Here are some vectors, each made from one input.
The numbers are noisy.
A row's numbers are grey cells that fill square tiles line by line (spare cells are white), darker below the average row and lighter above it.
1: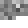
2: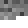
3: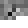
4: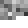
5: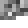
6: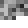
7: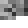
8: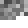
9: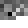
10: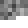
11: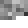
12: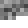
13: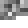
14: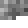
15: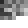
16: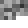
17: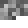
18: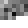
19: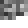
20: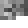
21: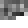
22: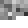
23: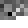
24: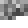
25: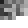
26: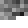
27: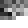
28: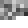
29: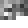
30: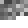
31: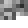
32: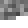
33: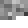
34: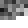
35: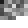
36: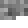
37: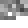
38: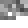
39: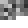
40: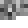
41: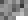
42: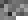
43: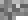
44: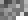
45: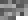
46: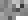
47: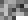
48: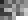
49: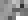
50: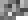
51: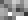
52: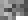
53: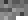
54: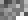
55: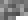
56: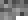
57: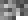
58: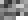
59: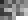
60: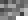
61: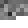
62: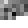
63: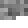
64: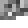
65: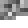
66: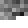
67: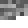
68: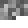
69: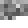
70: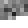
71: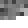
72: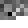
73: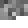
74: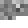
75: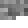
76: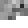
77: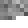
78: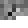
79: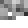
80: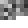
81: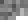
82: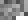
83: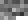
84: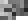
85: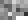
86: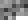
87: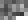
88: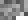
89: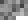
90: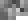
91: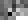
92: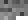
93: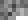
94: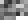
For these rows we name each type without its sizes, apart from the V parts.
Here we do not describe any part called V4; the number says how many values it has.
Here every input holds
a node of a tree, together with either three true/false values, or a value of V4.
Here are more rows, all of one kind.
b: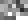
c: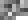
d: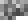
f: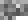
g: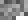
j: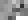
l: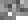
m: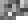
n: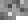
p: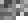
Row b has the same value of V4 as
c, l, m and n.
